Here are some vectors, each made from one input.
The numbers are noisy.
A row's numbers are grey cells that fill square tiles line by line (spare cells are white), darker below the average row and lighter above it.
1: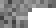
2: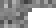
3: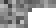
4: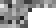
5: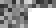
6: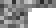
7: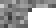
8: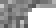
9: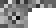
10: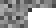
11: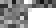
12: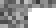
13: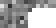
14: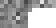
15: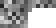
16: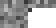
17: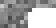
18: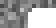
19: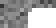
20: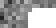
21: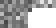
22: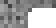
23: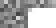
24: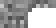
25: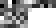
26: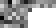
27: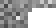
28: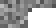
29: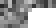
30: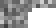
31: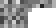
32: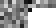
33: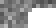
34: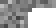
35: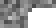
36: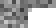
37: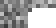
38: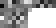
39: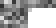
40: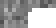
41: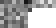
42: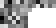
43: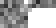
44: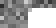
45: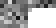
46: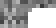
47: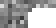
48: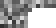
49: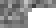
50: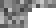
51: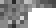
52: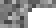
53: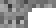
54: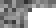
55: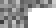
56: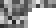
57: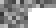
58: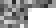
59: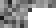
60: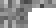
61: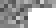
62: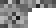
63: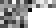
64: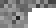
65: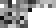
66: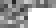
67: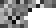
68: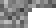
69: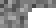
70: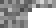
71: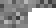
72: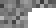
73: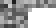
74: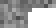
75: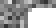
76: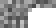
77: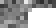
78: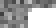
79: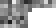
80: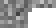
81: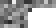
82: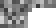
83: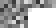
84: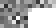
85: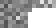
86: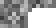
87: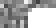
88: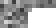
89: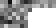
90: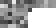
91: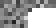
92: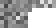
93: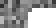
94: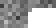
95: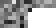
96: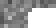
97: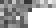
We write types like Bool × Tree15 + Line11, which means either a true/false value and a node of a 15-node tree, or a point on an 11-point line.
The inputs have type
Circle6 × Circle6 × Tree9.
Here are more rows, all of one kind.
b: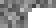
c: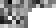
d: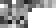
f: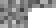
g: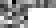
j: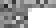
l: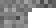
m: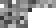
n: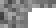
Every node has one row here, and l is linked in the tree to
c, d and f.
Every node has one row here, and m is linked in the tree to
d.
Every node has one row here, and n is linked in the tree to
c.
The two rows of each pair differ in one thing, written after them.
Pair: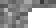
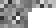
the node of the tree
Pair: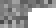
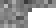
the place on one of the two 6-point circles
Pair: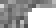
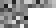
the node of the tree
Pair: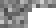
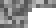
the place on one of the two 6-point circles
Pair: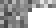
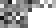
the place on one of the two 6-point circles
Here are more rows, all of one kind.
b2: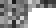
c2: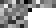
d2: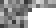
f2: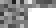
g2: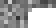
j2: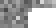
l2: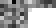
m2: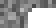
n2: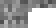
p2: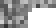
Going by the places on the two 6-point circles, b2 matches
g2, m2 and n2.
